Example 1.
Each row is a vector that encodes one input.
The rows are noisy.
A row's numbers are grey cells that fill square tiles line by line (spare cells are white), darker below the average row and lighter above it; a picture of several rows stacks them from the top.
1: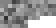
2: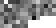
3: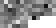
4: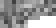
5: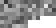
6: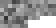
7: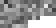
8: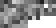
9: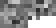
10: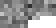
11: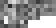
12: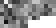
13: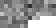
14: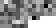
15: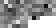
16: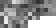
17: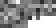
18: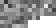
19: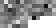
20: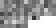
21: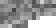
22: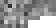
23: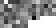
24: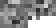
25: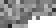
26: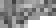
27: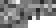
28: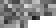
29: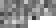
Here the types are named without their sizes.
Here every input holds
a point on each of two lines.
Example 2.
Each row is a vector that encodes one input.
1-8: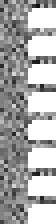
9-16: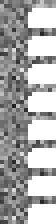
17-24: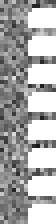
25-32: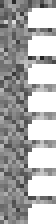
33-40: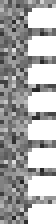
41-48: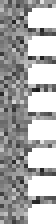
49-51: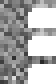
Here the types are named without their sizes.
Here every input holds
a point on a line.
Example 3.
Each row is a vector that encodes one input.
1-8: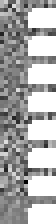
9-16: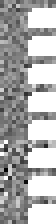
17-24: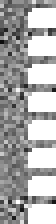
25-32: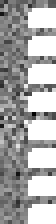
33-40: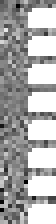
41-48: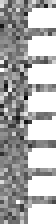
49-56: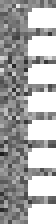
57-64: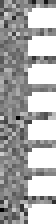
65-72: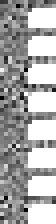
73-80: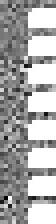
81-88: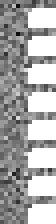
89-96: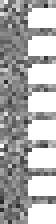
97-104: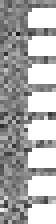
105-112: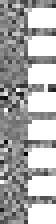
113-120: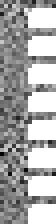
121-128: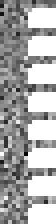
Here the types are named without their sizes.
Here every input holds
either a fixed value, or three true/false values.
